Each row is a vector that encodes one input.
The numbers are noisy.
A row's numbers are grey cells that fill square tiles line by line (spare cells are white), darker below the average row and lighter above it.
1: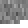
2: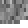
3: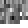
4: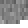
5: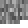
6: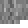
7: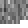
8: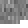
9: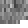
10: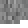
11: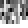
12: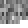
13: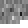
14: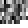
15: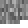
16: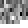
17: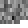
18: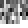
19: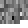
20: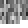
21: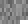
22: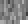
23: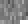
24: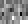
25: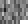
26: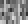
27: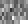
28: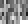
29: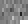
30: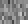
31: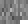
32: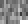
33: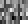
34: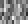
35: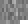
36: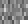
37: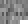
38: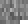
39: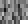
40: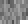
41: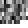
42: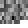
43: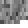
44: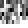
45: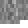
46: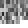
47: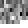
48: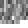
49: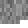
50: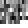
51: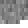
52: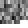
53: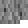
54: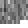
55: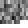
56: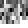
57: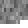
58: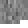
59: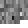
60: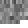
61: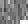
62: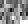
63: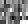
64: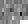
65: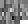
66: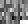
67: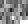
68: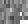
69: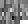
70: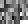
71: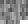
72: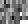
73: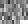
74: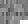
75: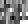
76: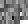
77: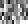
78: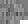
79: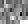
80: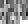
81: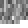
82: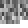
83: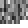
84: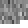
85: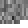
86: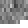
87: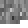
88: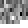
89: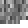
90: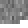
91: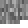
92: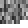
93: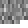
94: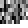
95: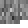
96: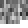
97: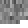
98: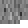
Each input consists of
a point on a 13-point line and a true/false value.
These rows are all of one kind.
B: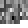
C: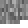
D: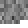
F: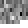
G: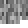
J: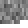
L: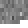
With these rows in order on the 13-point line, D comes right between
G and L.
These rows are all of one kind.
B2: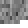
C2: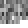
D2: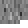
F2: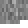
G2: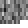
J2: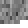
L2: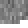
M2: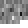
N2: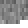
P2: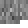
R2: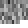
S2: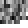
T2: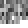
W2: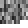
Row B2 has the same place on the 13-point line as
C2, J2, S2 and T2.
